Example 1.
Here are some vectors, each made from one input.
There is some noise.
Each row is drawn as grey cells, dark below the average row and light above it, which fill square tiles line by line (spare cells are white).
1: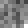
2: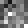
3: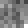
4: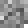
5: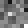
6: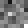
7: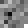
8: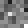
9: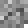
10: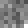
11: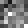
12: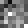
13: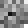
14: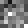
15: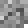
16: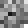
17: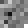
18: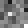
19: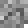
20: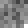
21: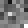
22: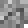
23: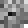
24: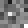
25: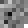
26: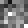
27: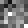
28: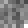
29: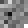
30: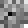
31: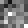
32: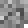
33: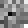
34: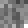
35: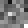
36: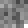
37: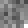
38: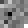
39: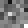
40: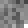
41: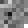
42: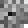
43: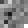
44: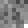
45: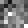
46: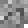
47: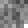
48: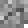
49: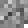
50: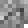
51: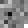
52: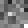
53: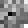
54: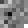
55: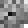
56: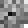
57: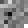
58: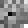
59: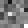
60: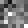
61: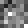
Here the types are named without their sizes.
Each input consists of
a point on a line.
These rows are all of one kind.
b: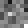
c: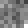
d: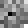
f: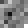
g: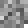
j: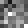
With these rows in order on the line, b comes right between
c and j.
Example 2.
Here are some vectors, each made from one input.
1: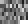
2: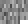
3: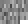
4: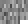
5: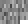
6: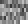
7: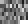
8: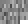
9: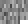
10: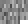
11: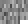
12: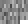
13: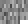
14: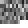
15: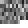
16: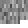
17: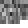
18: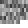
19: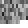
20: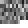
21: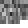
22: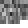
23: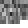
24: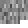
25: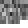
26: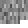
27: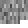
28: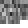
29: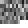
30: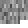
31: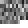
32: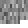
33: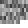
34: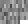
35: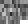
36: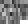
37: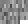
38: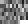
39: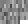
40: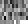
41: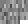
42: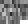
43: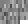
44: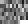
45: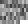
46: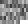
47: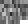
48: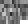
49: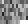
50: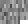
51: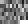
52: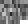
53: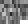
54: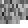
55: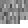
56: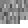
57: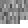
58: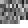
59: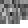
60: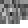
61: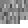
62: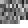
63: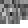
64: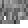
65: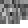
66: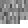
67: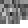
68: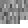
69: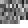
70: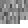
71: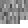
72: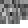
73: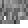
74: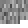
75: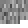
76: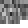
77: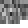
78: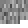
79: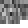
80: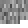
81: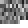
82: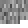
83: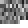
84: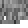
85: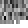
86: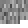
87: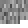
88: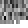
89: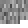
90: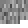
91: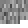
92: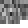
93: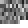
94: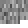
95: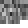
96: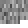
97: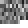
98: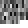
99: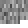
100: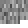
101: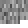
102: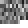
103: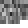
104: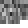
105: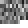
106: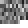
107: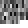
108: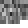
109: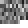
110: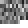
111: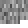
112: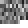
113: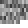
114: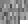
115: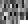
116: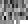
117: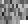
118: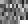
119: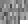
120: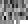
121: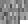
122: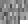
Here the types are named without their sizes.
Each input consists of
three true/false values.
